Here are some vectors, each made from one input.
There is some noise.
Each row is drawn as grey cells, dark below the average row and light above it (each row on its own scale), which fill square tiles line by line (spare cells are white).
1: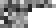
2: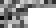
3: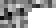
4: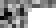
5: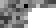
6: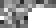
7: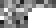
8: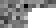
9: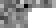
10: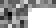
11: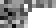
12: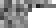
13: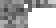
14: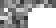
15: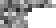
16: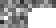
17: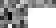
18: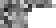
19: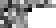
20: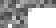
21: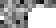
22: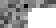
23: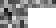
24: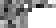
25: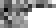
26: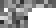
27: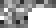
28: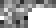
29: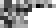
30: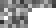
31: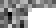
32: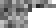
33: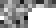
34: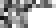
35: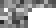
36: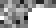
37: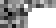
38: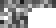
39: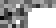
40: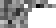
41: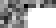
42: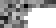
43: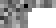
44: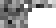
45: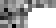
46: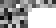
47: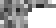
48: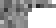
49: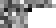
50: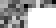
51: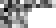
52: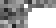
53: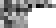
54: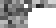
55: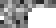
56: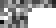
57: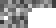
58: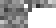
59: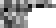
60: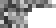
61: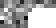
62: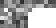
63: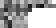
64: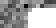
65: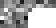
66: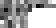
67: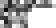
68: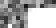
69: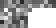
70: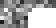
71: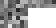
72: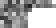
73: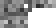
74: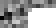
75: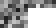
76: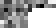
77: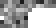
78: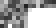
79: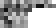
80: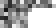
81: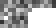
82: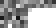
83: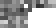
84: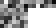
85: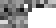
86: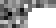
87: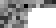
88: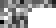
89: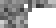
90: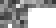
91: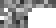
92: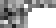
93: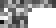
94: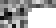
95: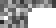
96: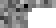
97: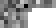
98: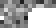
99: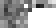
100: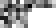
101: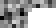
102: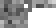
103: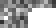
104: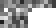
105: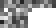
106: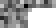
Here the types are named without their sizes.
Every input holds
either a point on a circle, or a point on a line.
